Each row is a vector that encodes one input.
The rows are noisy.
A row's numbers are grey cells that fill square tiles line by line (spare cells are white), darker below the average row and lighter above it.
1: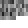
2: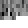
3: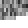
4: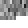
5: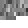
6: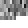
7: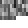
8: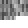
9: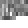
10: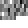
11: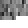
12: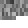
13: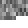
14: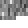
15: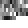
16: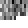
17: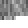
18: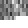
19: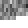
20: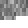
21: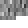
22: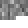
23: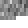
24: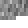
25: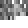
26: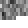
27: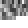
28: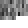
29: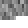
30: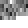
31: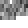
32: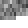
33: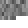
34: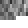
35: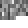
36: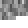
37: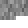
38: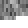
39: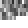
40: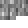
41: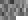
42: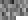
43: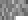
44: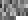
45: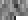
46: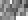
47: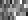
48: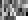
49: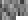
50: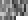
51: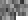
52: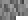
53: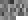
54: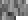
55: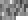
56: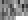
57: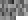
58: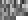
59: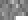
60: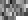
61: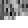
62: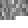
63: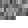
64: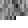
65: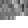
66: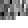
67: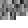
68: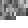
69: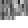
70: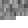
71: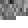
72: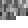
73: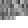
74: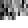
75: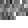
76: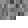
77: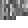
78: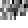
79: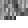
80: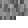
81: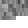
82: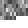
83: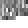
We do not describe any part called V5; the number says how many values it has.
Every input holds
either a point on a 3-point line, a point on a 4-point line and a value of V5, or a node of an 8-node tree.
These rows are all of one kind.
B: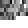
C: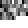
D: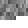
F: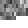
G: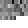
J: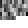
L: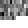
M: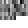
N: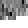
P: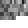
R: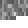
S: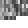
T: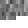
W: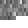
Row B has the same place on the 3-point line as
F, J and W.
